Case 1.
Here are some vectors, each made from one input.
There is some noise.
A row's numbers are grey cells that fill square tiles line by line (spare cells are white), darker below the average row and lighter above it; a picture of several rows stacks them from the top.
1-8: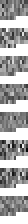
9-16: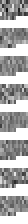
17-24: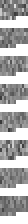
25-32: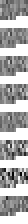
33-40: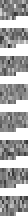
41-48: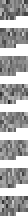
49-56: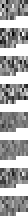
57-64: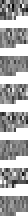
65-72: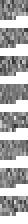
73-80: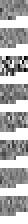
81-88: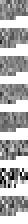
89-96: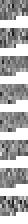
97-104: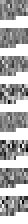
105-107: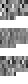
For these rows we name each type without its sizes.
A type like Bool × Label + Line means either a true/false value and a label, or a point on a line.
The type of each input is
List(Line).
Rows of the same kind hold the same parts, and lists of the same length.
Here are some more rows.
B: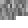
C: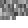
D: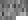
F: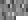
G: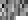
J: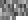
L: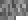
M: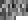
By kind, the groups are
B
C, J
D, F, G, L, M

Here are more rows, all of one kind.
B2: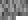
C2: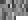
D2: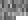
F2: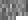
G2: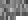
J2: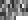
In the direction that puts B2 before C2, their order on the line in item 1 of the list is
F2, G2, J2, B2, C2, D2.
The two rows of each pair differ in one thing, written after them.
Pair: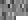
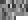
the place on the line in item 2 of the list
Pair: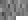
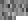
the place on the line in item 1 of the list
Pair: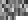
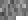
the place on the line in item 2 of the list
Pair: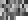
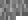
the place on the line in item 2 of the list
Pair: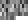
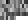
the place on the line in item 1 of the list
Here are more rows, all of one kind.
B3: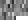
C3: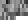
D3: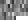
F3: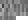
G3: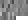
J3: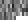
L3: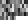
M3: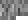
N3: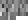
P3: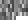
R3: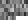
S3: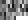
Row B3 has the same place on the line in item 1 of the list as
D3, G3, M3 and N3.
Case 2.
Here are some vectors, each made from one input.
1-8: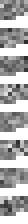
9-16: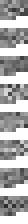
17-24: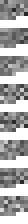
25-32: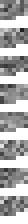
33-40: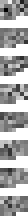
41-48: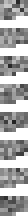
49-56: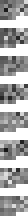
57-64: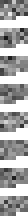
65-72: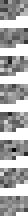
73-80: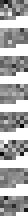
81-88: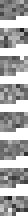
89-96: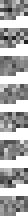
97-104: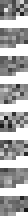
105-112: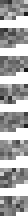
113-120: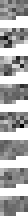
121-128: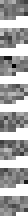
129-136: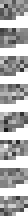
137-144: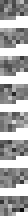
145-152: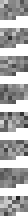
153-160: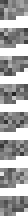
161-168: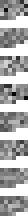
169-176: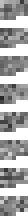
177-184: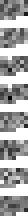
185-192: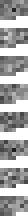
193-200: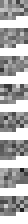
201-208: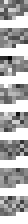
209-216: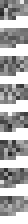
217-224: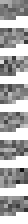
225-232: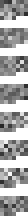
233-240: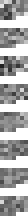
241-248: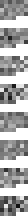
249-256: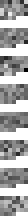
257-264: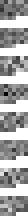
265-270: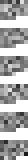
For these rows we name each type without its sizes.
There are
2 kinds of row.
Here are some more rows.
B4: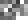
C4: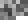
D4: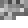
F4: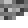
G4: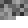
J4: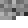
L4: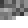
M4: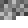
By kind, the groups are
B4
C4, D4, F4, G4, J4, L4, M4

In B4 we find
a true/false value.
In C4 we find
a node of a tree and a true/false value.
